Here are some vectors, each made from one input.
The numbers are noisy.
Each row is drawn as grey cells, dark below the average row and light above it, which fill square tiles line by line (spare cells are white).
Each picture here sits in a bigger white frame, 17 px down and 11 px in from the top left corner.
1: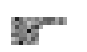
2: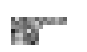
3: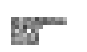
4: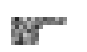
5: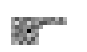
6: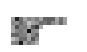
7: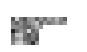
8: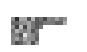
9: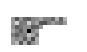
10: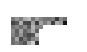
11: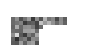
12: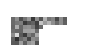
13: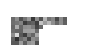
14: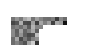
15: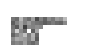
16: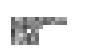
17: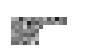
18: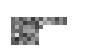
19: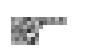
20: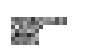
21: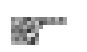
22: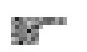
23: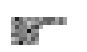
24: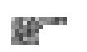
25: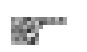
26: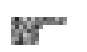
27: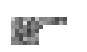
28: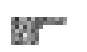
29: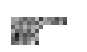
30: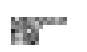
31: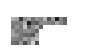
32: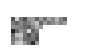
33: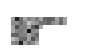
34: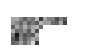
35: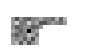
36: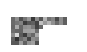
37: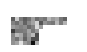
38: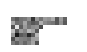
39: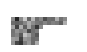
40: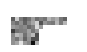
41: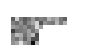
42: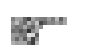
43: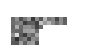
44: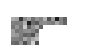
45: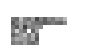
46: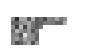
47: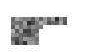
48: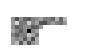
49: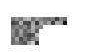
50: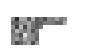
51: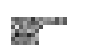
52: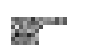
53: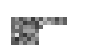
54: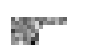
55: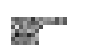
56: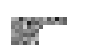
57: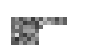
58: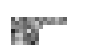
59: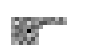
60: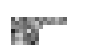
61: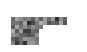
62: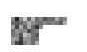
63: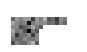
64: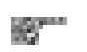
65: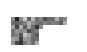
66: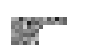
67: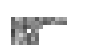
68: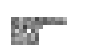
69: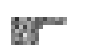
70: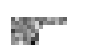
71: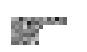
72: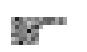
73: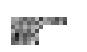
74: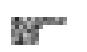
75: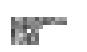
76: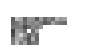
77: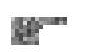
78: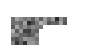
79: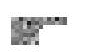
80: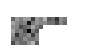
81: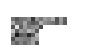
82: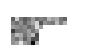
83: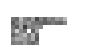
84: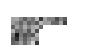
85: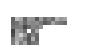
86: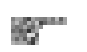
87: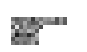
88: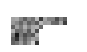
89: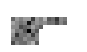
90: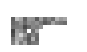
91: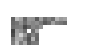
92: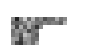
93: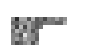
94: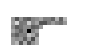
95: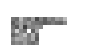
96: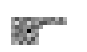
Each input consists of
either a point on a 9-point circle, or one of 8 labels.
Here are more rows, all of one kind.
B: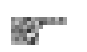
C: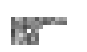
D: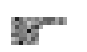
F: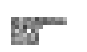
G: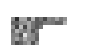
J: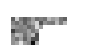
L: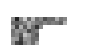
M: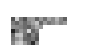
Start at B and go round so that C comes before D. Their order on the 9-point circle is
B, J, M, C, F, G, L, D.
